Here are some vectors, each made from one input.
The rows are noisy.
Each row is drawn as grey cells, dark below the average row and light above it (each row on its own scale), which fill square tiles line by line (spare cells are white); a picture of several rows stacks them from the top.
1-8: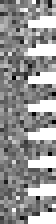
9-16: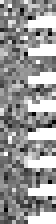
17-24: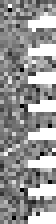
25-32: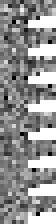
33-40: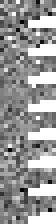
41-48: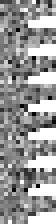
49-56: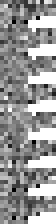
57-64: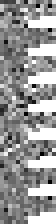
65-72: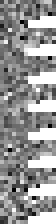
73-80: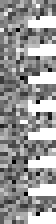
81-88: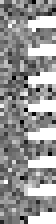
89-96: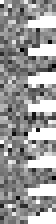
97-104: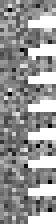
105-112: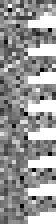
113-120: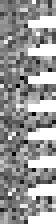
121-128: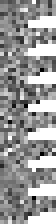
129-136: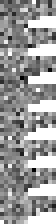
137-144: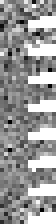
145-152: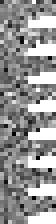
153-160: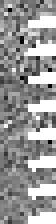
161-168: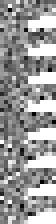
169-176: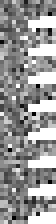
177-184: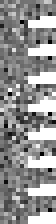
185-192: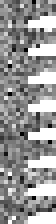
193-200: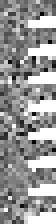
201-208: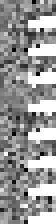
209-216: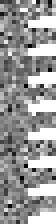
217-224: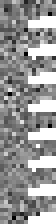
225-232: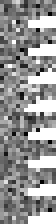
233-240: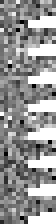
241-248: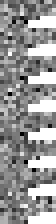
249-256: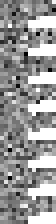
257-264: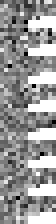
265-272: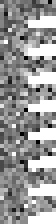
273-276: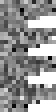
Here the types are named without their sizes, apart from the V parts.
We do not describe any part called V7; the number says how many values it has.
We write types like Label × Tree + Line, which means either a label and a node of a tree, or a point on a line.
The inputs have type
(Bool × (Circle + Unit) + Line) × V7 + Label.
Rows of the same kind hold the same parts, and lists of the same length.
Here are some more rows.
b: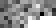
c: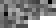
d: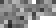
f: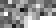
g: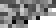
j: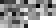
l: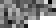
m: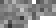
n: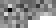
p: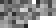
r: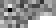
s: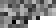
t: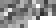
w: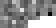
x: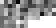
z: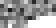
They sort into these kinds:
b, f, t, x
c, d, l, m, n, p, r, s, w
g, j
z

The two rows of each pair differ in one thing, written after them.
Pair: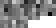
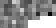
the true/false value
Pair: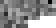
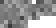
the value of V7
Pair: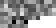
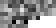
the place on the circle
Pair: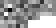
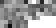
the value of V7
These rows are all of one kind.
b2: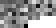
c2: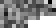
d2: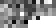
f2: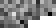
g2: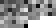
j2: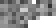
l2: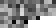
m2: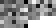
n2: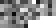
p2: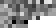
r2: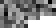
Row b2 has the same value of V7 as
g2, j2, m2 and n2.
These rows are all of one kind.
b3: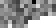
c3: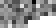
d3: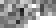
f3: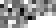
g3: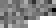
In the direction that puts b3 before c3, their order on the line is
d3, f3, b3, c3, g3.
